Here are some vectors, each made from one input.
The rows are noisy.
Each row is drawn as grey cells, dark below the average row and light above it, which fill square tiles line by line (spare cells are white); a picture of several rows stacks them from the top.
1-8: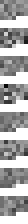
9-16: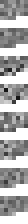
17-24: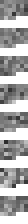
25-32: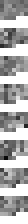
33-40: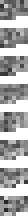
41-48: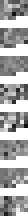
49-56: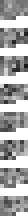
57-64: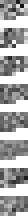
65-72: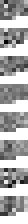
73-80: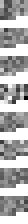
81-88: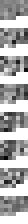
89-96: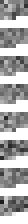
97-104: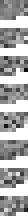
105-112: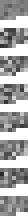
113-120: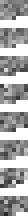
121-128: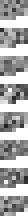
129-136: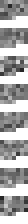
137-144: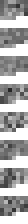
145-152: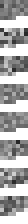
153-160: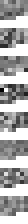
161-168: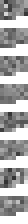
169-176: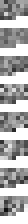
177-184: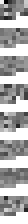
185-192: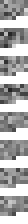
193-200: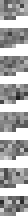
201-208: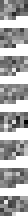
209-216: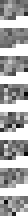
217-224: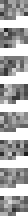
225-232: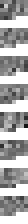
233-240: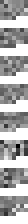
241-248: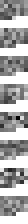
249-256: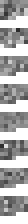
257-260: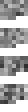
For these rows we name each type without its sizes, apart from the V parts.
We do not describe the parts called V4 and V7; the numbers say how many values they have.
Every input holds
either a value of V4 and a value of V7, or a list of points on a line.
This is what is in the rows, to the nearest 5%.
About 30% of them hold a value of V4 and a value of V7. The rest are lists of points on a line.
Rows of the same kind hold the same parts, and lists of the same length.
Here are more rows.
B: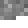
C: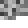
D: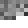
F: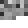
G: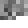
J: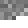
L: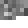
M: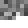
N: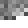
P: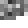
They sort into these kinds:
B, D, J, N, P
C, M
F
G, L

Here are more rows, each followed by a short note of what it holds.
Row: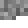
a value of V4 and a value of V7
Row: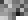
a value of V4 and a value of V7
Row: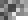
the empty list
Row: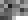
a list of two items
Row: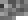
a list of one item
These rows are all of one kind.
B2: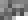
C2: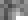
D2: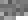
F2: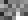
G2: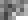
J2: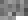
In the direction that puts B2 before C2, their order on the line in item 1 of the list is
D2, B2, C2, F2, G2, J2.
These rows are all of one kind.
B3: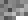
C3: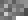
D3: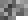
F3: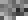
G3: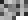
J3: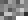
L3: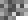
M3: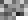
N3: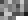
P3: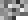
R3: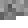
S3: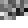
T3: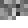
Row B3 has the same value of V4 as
M3 and T3.
